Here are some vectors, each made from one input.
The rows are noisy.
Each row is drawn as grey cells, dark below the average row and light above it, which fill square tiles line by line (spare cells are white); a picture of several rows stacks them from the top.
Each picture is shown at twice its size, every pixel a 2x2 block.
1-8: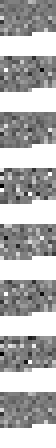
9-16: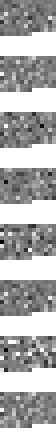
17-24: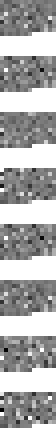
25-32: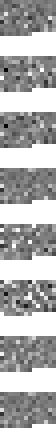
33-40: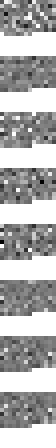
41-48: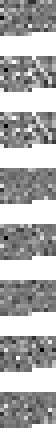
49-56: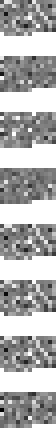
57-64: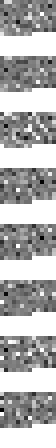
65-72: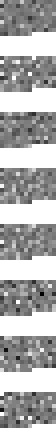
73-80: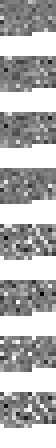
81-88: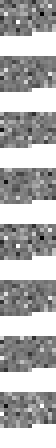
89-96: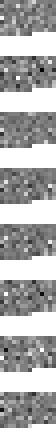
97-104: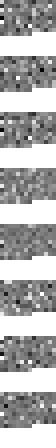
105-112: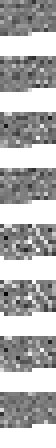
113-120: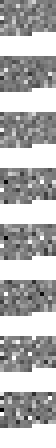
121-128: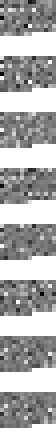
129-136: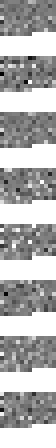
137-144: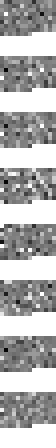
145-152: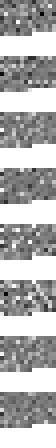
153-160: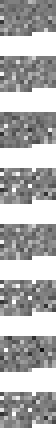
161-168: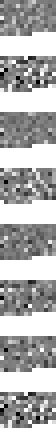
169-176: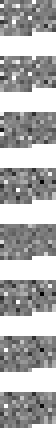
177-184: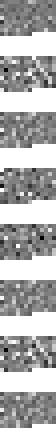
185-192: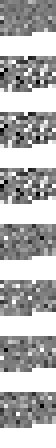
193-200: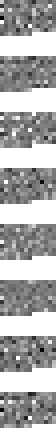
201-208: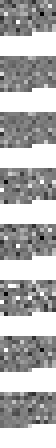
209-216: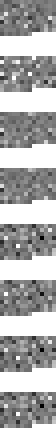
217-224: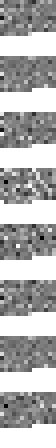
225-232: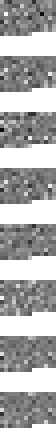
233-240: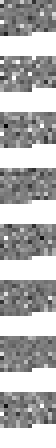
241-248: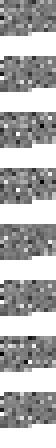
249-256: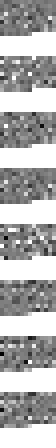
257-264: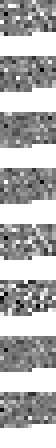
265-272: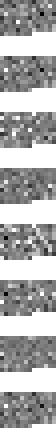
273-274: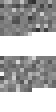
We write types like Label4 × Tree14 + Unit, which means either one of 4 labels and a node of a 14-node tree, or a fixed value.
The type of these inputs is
List2(Line6).
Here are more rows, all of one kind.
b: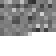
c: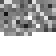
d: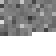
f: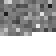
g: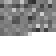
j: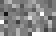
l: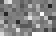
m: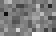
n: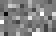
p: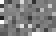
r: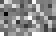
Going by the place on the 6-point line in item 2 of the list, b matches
f and g.
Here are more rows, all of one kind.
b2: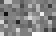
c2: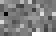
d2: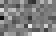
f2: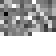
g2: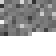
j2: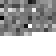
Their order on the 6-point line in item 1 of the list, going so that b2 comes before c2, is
f2, b2, c2, g2, d2, j2.
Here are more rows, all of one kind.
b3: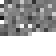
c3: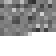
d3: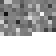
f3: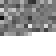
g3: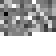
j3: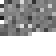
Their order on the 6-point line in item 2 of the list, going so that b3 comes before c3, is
b3, j3, g3, d3, f3, c3.
